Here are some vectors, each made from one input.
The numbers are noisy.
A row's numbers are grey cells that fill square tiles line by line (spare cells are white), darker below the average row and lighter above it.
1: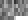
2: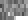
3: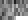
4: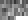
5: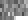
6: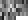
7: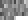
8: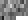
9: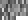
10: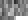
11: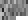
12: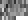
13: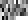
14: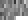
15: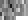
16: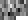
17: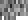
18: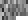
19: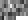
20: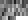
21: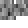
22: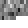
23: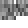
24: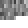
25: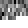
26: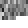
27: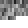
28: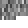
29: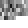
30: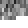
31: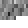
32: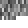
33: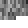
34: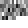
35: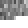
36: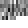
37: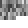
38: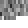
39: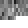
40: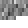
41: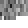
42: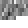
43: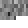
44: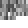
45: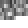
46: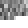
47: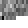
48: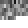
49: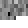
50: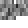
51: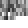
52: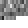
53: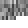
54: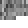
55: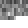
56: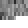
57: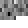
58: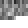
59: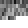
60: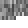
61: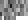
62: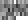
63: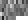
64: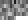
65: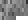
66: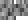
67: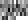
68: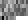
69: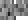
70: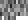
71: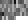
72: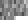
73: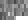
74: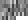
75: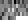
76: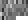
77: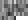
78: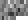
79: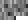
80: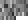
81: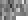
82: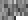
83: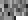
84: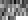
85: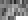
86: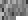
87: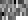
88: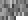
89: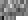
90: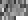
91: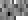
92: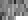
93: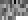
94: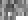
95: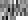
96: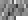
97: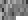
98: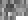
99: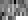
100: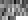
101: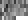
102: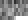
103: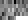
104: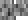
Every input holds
a true/false value, together with either a point on a 4-point line, or a point on a 5-point line.
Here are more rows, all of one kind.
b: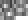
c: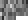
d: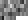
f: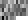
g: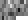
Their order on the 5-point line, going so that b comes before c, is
b, c, f, d, g.
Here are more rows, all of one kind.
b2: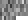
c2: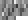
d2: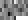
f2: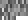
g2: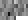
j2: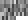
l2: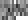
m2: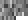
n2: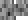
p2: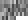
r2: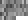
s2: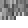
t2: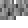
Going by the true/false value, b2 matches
f2 and r2.
